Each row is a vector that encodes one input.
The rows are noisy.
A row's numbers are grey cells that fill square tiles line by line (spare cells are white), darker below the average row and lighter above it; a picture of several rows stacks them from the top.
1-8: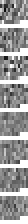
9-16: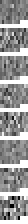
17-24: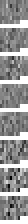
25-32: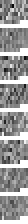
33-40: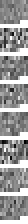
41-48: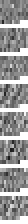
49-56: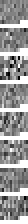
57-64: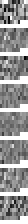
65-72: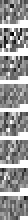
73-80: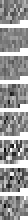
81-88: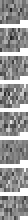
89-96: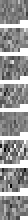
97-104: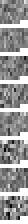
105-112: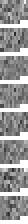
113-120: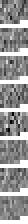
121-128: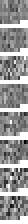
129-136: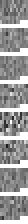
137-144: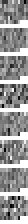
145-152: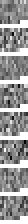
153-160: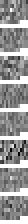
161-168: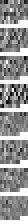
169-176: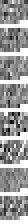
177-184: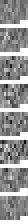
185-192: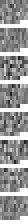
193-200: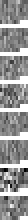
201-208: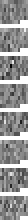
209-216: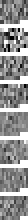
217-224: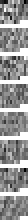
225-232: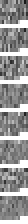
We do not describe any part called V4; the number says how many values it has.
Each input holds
a point on a 6-point line, together with a list of up to two items, each either a point on a 5-point line, or a value of V4.
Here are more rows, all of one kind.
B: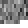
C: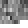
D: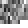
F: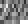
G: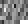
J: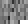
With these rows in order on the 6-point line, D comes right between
B and G.
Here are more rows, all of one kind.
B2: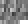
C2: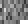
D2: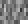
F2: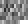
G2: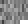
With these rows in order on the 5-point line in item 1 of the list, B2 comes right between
D2 and F2.
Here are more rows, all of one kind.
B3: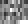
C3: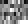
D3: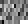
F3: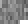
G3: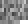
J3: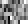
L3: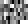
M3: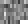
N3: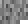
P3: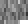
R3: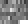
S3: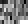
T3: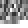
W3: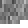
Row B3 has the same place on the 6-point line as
C3, D3, G3 and J3.
